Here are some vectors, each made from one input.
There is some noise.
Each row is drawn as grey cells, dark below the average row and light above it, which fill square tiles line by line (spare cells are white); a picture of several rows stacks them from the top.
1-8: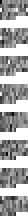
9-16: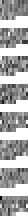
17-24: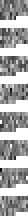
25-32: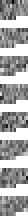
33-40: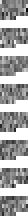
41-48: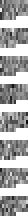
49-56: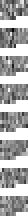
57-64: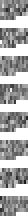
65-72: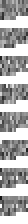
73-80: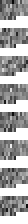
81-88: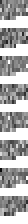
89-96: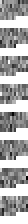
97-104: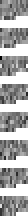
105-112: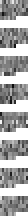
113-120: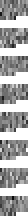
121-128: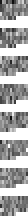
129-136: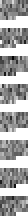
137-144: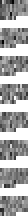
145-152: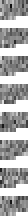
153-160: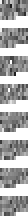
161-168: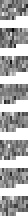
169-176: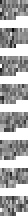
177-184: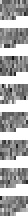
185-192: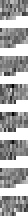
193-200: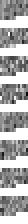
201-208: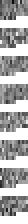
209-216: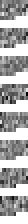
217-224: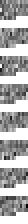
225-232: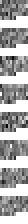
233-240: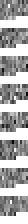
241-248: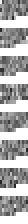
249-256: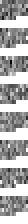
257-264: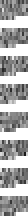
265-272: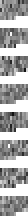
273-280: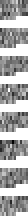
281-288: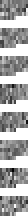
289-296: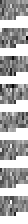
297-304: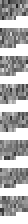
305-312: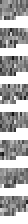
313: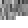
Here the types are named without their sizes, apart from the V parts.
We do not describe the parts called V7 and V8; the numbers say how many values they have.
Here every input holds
a point on a circle, together with either a point on a line and a value of V7, or a value of V8.
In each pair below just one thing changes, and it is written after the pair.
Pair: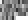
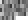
the place on the line
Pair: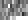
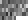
the place on the circle
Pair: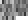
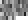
the value of V7
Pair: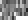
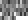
the value of V7
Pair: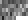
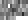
the place on the circle
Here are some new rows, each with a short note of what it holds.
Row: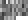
a point on a circle, a point on a line and a value of V7
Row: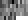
a point on a circle and a value of V8
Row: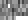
a point on a circle, a point on a line and a value of V7
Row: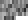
a point on a circle and a value of V8
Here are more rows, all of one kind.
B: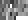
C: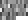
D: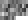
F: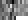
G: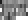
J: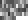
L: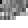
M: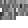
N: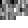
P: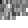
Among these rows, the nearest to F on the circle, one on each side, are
B and N.
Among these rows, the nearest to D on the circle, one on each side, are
J and L.
